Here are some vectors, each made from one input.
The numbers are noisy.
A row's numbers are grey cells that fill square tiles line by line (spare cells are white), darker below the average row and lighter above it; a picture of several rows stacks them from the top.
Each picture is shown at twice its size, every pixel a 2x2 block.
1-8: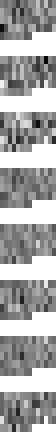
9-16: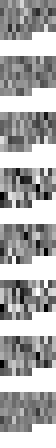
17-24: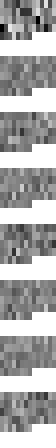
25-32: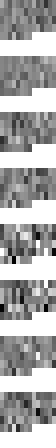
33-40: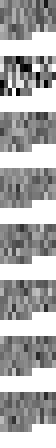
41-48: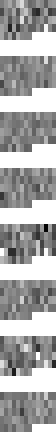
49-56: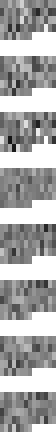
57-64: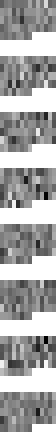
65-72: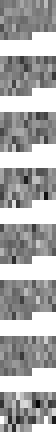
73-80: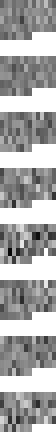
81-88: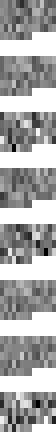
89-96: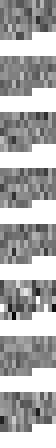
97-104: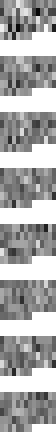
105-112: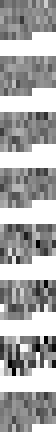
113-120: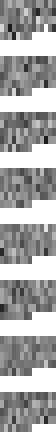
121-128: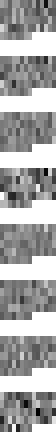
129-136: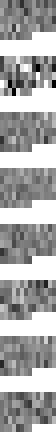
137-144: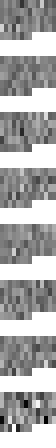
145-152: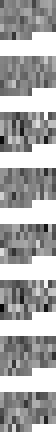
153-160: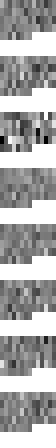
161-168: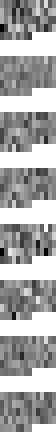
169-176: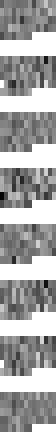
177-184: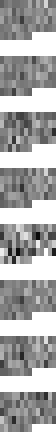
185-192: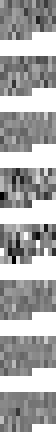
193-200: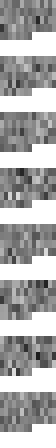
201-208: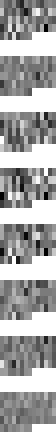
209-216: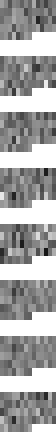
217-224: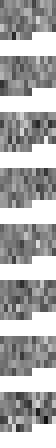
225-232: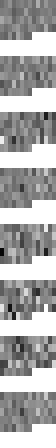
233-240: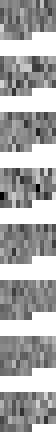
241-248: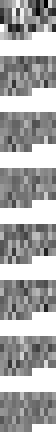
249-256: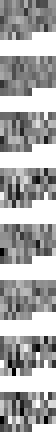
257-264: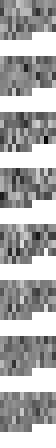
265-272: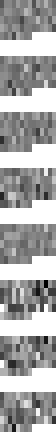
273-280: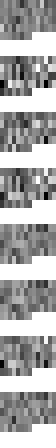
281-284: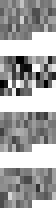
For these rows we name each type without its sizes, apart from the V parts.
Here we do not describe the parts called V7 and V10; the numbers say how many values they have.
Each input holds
a point on a line, a true/false value, a value of V7 and a value of V10.
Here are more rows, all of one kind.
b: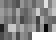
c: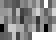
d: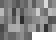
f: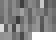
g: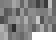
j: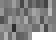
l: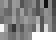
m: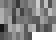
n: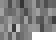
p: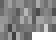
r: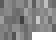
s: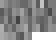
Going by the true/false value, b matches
c and s.
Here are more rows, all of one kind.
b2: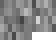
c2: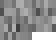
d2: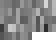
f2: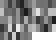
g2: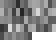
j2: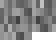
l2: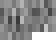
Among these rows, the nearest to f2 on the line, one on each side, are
j2 and l2.
